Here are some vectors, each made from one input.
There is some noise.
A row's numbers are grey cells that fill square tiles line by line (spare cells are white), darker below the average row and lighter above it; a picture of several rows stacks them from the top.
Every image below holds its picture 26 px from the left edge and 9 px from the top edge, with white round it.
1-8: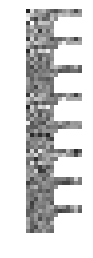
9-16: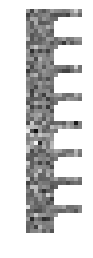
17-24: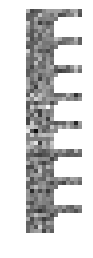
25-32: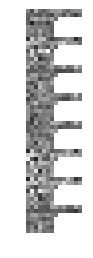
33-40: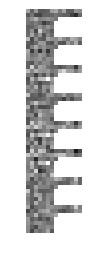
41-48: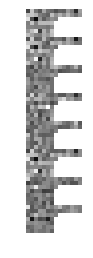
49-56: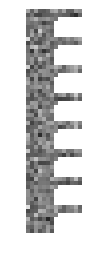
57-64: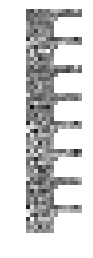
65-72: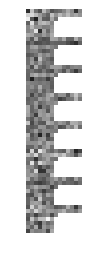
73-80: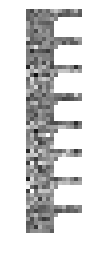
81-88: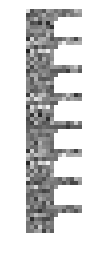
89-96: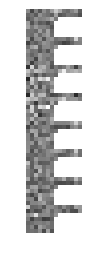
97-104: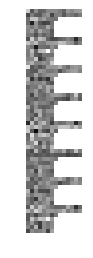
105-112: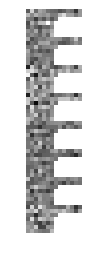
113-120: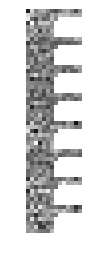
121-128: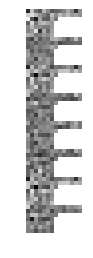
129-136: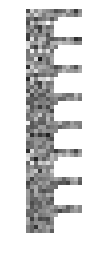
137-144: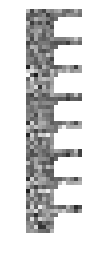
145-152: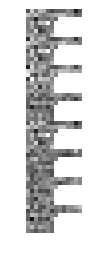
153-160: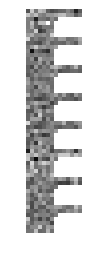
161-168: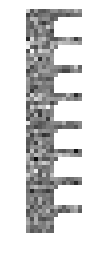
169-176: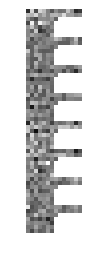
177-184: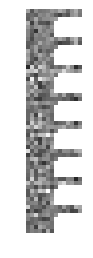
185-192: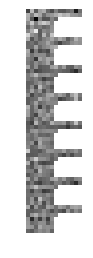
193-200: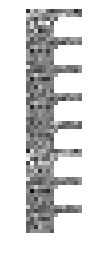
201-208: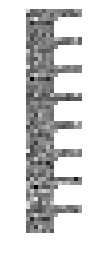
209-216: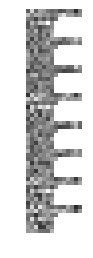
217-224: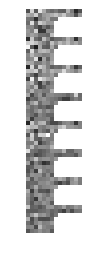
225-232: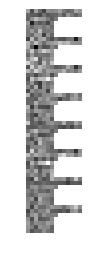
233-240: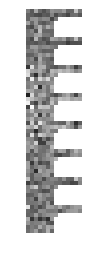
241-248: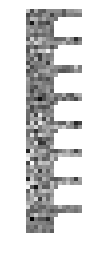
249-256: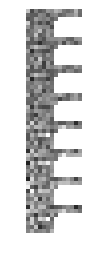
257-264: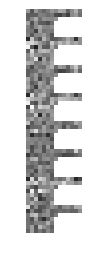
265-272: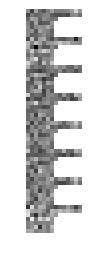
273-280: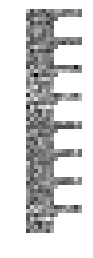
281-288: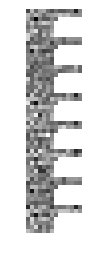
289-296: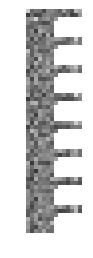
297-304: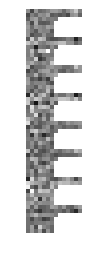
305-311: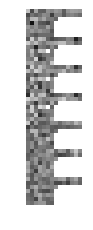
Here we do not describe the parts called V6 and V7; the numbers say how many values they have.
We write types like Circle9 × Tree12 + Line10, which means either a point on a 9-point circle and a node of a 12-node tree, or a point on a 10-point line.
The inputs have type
Bool × V7 + Circle13 × V6.
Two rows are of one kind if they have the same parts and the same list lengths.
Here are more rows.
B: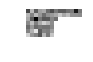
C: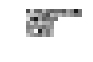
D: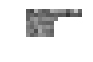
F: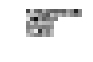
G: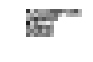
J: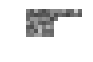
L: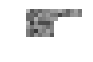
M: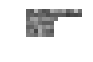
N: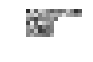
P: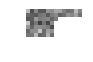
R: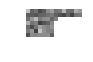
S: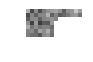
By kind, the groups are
B, C, F, G, N
D, J, L, M, P, R, S

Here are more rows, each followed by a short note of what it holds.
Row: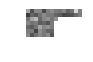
a point on a 13-point circle and a value of V6
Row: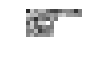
a true/false value and a value of V7
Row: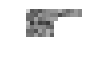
a point on a 13-point circle and a value of V6
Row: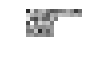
a true/false value and a value of V7
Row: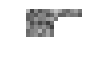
a point on a 13-point circle and a value of V6
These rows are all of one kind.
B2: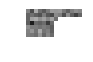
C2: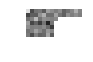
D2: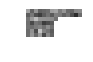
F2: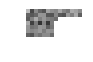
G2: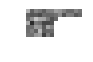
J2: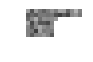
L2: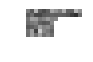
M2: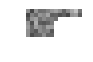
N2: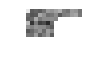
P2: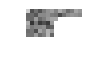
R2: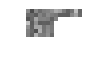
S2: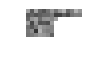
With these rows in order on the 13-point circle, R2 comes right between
M2 and P2.
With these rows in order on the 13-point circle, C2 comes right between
F2 and N2.
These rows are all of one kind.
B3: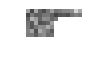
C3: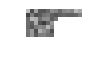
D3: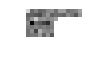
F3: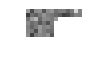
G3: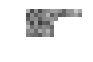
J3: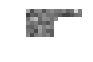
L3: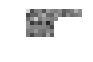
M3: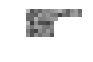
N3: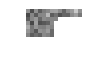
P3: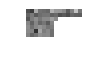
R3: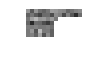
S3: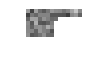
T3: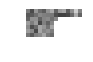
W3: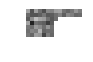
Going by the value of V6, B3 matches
C3, G3, N3 and S3.
